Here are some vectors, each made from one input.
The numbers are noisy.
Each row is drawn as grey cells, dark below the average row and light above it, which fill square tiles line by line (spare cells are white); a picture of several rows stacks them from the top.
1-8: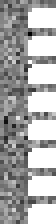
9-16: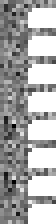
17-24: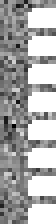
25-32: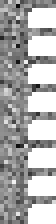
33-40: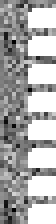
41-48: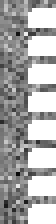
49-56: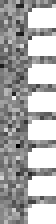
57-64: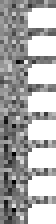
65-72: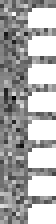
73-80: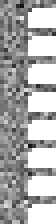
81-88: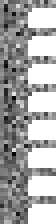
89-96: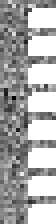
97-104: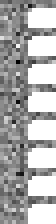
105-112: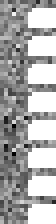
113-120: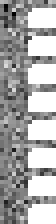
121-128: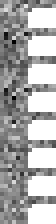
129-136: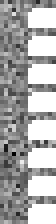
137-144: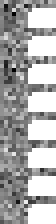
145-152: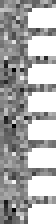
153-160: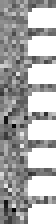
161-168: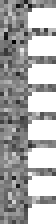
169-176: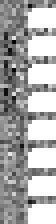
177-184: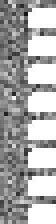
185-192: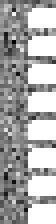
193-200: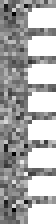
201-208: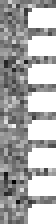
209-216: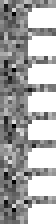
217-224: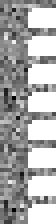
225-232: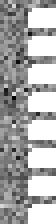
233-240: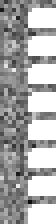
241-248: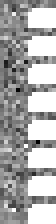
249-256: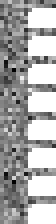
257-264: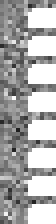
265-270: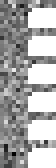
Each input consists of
a point on a 9-point circle, together with a list of up to two items, each a point on a 6-point line and a true/false value.
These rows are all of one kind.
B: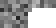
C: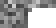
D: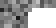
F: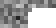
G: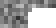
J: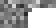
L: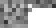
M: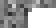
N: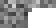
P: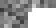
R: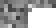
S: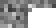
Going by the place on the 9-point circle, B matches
D, F, G and P.
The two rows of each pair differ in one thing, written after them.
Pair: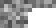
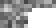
the place on the 6-point line in item 2 of the list
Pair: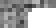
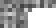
the true/false value in item 2 of the list
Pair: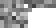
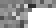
the true/false value in item 1 of the list
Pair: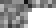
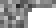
the place on the 9-point circle
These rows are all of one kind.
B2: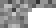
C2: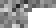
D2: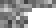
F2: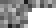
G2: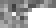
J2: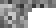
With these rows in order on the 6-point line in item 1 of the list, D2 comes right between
B2 and G2.
